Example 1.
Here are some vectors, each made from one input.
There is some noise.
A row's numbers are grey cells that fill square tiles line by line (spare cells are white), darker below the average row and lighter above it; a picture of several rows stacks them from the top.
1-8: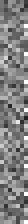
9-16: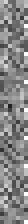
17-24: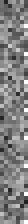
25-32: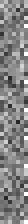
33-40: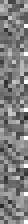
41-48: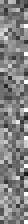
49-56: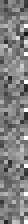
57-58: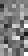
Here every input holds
a point on a 12-point line.
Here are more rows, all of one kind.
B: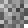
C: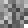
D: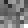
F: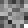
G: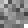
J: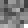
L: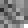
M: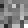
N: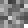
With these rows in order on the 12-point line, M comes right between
F and L.
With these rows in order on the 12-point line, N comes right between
F and G.
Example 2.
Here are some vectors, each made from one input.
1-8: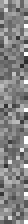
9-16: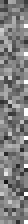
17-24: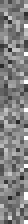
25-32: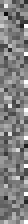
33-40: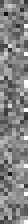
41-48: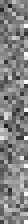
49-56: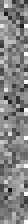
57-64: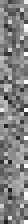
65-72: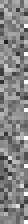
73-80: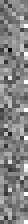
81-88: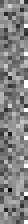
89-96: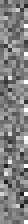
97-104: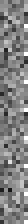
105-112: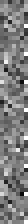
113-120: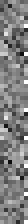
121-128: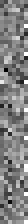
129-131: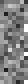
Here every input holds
a point on an 11-point line.
